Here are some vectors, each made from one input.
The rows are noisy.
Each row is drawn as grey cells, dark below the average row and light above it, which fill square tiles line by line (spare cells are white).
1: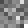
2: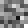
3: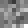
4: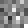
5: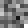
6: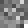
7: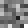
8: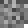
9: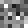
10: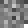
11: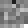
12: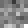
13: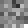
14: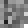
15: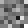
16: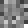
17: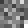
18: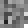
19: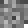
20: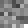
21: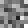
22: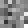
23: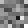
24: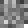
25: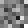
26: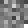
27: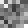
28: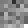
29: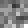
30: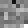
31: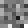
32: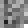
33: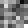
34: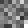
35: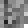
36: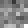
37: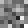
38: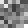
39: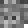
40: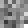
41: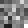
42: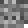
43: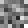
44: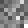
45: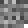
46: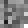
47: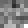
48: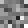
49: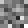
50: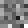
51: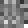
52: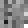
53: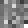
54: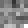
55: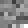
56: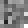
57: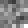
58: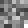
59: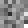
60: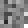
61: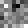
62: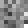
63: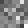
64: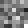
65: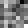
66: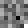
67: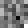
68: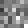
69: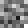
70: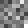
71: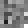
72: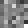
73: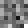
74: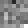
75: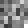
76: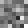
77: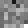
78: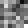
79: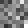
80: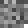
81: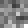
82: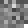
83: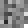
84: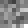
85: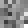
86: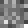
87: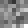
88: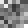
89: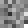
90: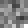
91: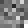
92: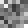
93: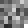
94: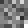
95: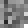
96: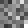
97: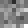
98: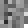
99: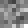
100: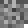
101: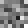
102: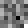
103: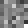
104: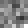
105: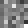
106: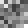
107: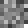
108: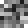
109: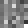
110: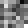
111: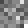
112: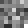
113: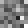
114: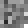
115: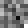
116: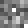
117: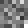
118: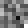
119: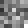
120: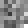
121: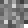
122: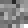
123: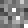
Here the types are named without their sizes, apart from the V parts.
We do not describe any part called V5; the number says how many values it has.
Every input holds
a value of V5, together with a list of points on a circle.
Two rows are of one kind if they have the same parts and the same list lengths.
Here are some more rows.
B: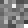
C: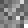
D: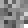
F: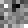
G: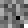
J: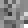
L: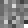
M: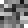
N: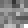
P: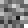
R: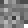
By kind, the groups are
B, D, J, L, P
C, G, N, R
F, M

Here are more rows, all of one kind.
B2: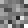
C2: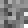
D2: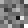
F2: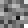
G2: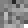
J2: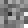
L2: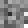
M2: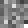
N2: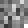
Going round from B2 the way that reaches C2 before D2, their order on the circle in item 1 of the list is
B2, G2, M2, N2, F2, C2, L2, J2, D2.
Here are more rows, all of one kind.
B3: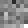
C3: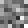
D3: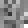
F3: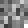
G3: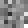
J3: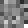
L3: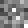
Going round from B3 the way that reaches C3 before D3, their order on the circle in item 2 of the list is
B3, G3, L3, C3, J3, D3, F3.
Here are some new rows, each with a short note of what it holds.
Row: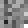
a value of V5, together with a list of one item
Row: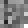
a value of V5, together with a list of one item
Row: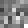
a value of V5, together with a list of two items
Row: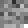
a value of V5, together with a list of two items
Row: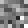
a value of V5, together with a list of two items
